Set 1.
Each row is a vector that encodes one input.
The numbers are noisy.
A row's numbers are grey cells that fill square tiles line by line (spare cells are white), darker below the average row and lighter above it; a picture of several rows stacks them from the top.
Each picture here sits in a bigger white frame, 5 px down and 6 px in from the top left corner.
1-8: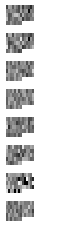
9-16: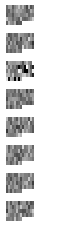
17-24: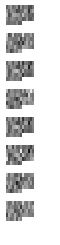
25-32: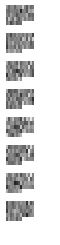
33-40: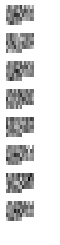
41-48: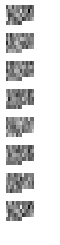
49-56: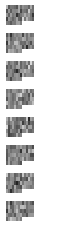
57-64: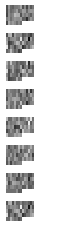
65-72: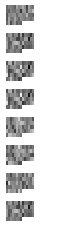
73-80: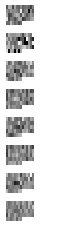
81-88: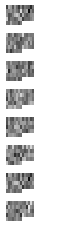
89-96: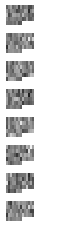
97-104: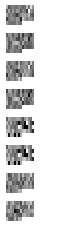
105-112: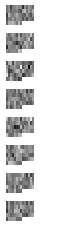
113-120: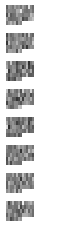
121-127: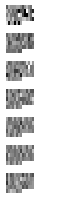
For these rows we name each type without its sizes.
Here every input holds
a list of points on a line.
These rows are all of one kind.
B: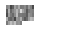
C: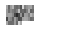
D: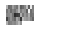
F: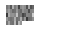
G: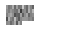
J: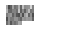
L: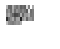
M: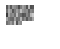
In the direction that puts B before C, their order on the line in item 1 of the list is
B, M, F, G, J, C, D, L.
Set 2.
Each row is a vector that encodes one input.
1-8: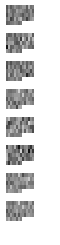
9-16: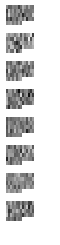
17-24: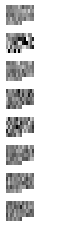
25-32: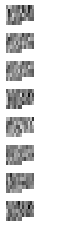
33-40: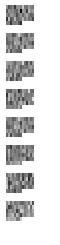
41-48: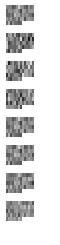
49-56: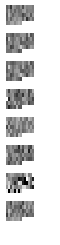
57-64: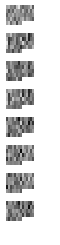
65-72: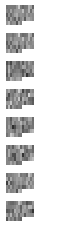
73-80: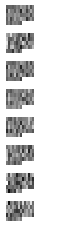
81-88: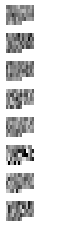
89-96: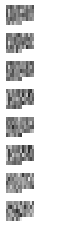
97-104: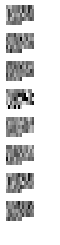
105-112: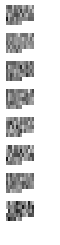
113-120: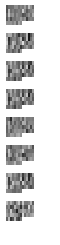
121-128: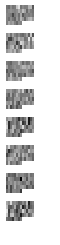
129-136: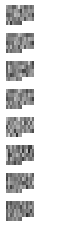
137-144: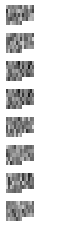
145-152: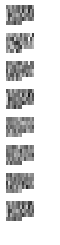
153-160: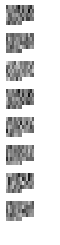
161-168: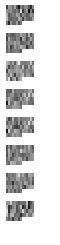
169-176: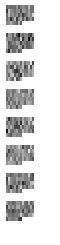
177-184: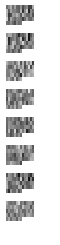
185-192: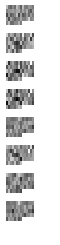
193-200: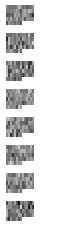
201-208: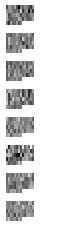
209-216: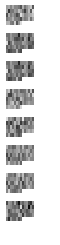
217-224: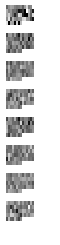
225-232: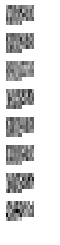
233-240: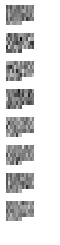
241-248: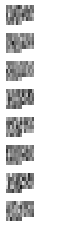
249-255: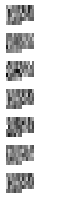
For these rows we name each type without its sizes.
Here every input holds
a list of points on a line.
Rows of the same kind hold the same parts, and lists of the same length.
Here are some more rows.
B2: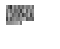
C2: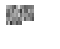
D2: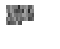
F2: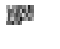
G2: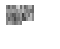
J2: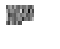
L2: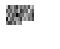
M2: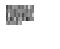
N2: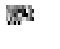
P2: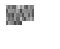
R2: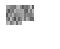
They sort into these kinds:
B2, G2, M2, R2
C2, L2, P2
D2, F2, J2
N2

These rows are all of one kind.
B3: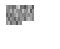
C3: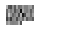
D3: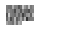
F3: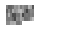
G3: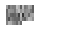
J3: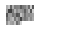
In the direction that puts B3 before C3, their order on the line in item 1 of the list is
J3, B3, G3, F3, D3, C3.
